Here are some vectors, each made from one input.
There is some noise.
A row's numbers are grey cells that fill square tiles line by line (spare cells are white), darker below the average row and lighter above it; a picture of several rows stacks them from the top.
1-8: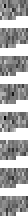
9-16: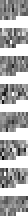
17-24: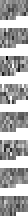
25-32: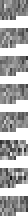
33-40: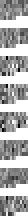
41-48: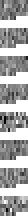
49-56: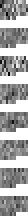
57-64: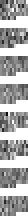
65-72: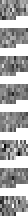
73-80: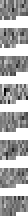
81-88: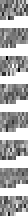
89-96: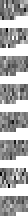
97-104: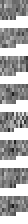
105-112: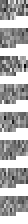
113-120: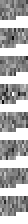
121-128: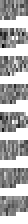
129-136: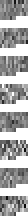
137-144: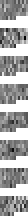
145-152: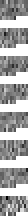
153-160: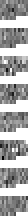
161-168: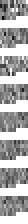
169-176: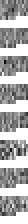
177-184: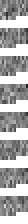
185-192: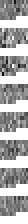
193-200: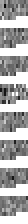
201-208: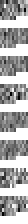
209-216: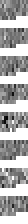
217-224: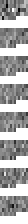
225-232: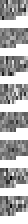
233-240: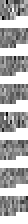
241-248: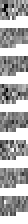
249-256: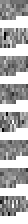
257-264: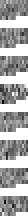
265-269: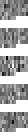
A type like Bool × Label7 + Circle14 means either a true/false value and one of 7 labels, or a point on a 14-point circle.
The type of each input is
Bool × Bool × Bool × (Label11 + Line8 × List2(Circle5)).
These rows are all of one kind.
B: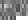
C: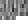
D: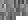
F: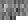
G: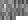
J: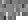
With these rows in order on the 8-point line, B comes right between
C and D.
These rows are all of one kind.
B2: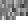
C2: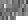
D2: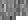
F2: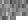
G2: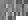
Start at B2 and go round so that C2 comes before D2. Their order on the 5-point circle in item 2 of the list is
B2, G2, C2, F2, D2.
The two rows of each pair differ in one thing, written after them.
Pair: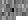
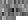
the place on the 5-point circle in item 2 of the list
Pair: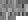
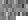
the place on the 5-point circle in item 2 of the list
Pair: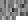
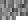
the place on the 5-point circle in item 2 of the list
